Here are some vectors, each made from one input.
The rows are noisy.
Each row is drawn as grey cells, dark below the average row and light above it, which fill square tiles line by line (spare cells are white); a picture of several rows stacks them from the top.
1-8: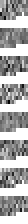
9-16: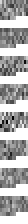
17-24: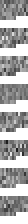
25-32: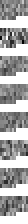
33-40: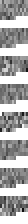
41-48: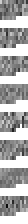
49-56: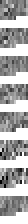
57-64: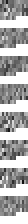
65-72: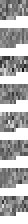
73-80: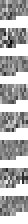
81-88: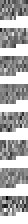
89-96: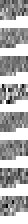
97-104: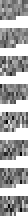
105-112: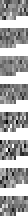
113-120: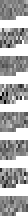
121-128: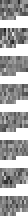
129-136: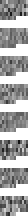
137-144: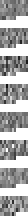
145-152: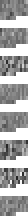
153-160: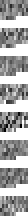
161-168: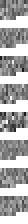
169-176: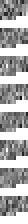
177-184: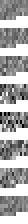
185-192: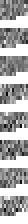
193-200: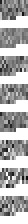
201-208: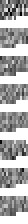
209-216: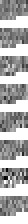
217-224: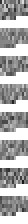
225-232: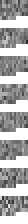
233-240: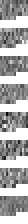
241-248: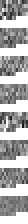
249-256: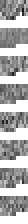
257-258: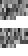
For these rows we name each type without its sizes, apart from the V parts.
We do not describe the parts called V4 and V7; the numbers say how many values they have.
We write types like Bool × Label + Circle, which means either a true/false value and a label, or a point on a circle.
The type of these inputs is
(Bool × Bool × Bool × Bool + V7) × (Line + V4).
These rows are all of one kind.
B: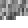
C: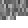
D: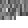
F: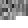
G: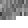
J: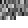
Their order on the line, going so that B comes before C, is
G, D, F, B, J, C.
